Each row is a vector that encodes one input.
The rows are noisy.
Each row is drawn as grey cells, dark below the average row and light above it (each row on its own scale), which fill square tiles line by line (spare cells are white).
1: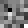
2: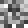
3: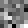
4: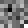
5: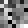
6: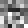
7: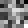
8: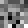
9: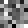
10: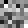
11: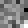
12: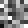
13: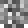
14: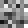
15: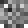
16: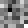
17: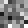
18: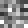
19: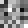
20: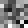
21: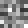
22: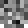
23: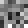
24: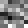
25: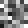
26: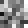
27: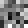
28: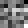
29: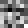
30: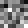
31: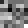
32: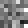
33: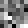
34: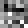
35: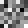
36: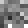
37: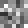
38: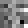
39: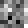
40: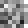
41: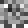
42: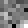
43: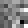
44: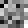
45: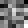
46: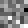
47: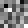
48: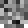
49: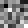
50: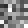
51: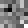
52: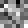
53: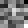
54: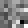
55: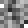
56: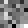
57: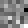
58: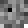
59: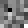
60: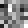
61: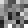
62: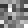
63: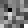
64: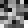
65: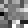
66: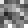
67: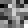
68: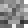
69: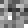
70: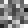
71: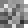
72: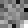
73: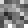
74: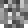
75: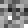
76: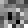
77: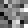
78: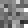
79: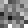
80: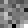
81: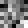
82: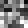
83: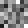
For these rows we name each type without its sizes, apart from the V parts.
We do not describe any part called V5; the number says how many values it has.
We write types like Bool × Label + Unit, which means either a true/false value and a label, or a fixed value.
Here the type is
(Bool × Bool × Bool + Line) × V5.
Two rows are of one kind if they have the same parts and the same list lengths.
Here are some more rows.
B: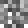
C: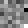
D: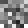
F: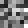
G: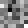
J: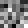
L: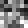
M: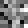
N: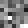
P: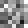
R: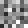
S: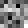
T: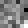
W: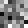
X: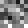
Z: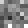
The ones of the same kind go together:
B, D, G, L
C, F, J, M, N, P, R, S, T, W, X, Z

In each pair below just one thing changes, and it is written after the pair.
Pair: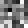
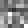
the value of V5
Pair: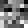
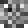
the value of V5
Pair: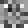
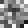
the place on the line
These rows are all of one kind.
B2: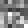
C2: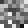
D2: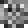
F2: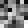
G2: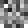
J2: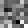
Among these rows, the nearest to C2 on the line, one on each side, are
F2 and J2.
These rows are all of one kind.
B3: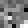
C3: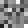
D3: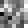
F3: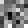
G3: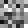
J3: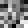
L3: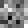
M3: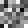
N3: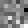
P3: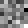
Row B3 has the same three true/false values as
C3, F3, G3 and M3.
